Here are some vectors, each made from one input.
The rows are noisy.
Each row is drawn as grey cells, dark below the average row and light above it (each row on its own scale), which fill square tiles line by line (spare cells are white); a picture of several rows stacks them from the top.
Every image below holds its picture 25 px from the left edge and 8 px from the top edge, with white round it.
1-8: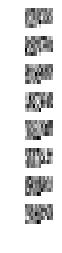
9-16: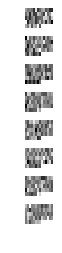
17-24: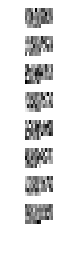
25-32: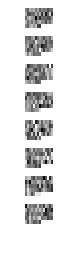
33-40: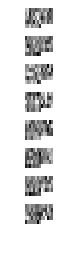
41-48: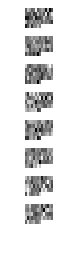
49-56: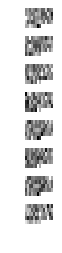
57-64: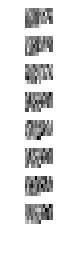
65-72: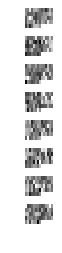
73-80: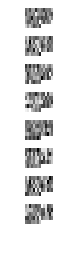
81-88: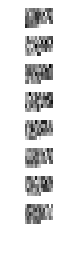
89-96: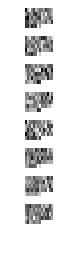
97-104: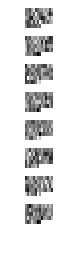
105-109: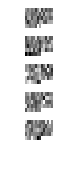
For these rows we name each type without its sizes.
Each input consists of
a label and a point on a line.
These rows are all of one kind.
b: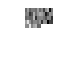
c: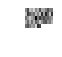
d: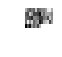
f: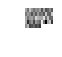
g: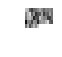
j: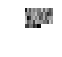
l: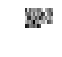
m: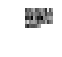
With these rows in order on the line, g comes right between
d and f.
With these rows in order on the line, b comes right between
c and m.
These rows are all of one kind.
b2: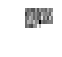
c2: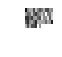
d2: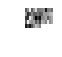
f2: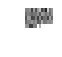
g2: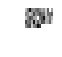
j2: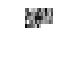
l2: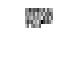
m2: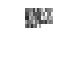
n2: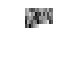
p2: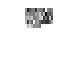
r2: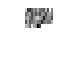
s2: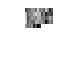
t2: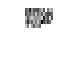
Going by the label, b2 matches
l2, m2, p2 and t2.
